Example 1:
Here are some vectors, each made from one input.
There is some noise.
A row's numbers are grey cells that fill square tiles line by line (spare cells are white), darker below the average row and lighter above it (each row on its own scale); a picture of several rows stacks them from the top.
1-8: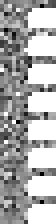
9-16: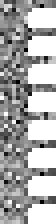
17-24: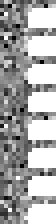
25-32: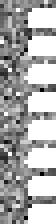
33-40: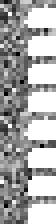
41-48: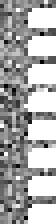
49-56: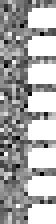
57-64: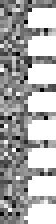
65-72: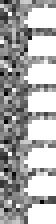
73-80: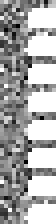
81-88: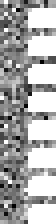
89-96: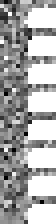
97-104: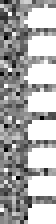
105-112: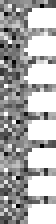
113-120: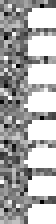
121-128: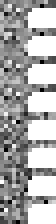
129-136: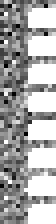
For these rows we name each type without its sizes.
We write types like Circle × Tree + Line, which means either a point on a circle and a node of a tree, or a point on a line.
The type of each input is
Line.
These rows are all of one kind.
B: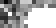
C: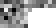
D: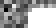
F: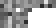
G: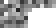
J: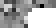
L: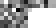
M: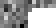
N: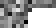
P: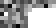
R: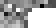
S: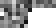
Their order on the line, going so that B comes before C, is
B, C, J, R, F, N, S, M, D, P, L, G.
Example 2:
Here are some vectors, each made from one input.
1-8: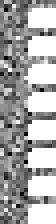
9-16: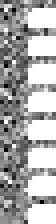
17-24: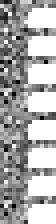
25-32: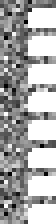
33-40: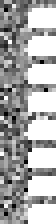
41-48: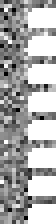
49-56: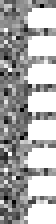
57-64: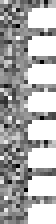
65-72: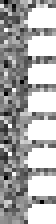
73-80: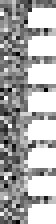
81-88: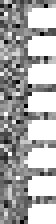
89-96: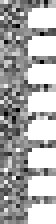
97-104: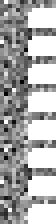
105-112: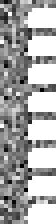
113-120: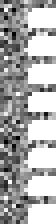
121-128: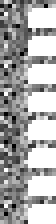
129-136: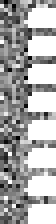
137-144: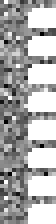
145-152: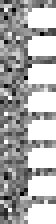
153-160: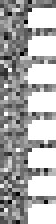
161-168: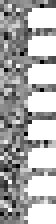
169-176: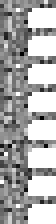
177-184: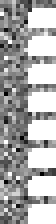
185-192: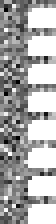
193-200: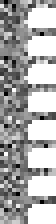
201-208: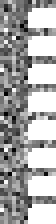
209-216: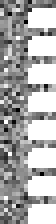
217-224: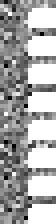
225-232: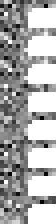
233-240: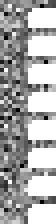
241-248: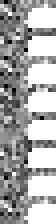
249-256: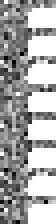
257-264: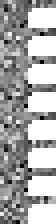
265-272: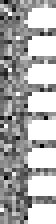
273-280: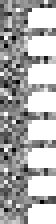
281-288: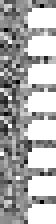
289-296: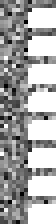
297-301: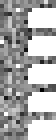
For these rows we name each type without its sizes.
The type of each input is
Line.
